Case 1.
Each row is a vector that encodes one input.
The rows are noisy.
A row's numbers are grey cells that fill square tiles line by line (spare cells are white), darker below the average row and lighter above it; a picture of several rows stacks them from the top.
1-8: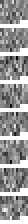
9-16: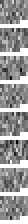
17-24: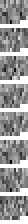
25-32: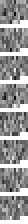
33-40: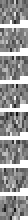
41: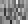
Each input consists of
one of 6 labels and a true/false value.
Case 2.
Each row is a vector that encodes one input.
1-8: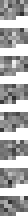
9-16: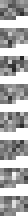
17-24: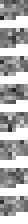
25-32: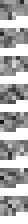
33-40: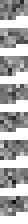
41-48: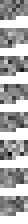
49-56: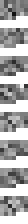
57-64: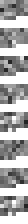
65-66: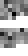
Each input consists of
either a fixed value, or a node of an 8-node tree, or three true/false values.
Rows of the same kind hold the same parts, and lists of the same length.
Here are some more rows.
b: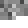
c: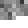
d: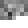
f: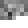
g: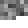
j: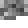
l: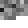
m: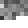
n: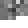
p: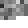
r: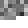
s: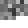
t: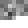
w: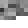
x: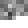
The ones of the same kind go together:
b, c, m, n, p, s
d, f, t, x
g, j, l, r, w

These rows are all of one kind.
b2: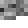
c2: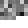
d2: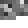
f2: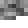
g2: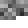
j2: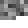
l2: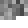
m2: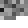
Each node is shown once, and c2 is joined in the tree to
l2.
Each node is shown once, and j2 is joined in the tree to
d2, f2 and l2.
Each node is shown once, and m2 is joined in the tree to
d2.
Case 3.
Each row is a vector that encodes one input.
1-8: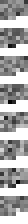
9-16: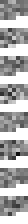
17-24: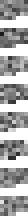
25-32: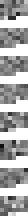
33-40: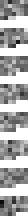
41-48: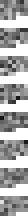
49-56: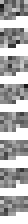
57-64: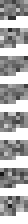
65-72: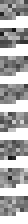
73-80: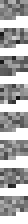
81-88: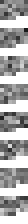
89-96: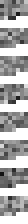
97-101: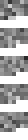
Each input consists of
either a node of a 14-node tree, or three true/false values.
